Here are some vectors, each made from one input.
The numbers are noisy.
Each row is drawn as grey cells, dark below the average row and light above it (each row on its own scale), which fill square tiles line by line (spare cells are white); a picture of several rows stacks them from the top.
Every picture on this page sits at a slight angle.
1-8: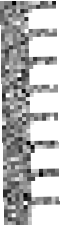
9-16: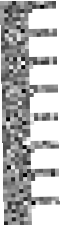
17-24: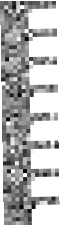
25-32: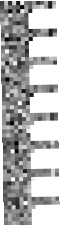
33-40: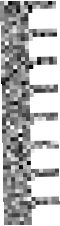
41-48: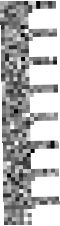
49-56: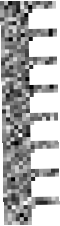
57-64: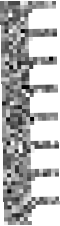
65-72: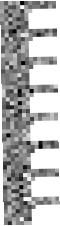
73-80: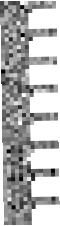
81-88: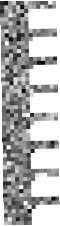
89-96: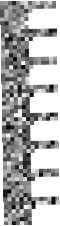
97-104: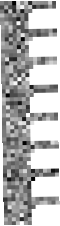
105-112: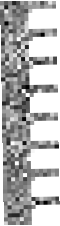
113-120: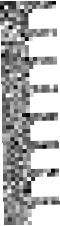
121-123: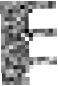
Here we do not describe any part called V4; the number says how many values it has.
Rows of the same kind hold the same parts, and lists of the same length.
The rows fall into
3 kinds.
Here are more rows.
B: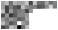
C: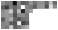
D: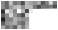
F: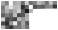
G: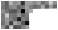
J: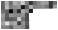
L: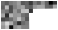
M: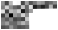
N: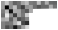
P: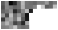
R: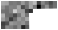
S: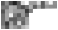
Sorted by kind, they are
B, C, D, F, G, M, N, S
J, L, P
R

